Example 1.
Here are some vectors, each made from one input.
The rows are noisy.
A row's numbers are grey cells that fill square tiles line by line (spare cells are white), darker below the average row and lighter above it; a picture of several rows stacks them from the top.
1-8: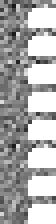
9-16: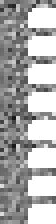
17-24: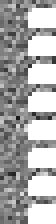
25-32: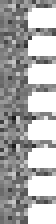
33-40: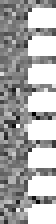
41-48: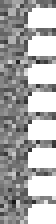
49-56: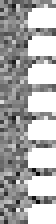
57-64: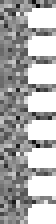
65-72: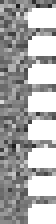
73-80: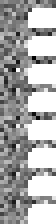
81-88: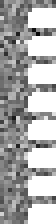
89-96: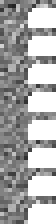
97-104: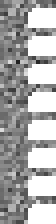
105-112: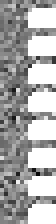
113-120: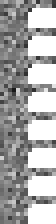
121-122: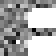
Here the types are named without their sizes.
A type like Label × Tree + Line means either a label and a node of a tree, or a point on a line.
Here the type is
Line.
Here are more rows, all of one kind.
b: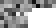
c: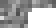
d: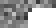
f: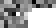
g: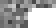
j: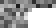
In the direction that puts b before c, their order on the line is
f, b, j, g, c, d.
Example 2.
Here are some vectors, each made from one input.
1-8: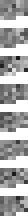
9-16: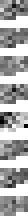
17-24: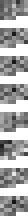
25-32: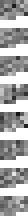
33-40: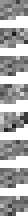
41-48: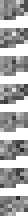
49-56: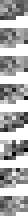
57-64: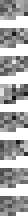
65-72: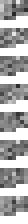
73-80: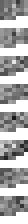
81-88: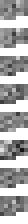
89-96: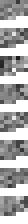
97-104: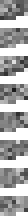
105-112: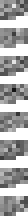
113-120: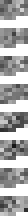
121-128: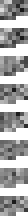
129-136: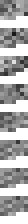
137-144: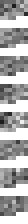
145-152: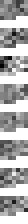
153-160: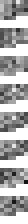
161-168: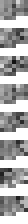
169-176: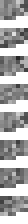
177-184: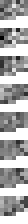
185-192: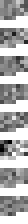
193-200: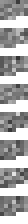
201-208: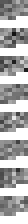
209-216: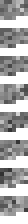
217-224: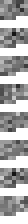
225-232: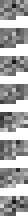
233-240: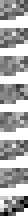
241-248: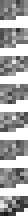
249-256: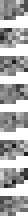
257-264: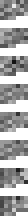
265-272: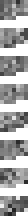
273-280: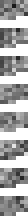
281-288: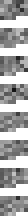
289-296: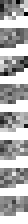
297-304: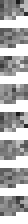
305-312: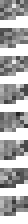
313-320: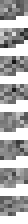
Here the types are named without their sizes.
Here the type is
Bool × Bool × Bool.
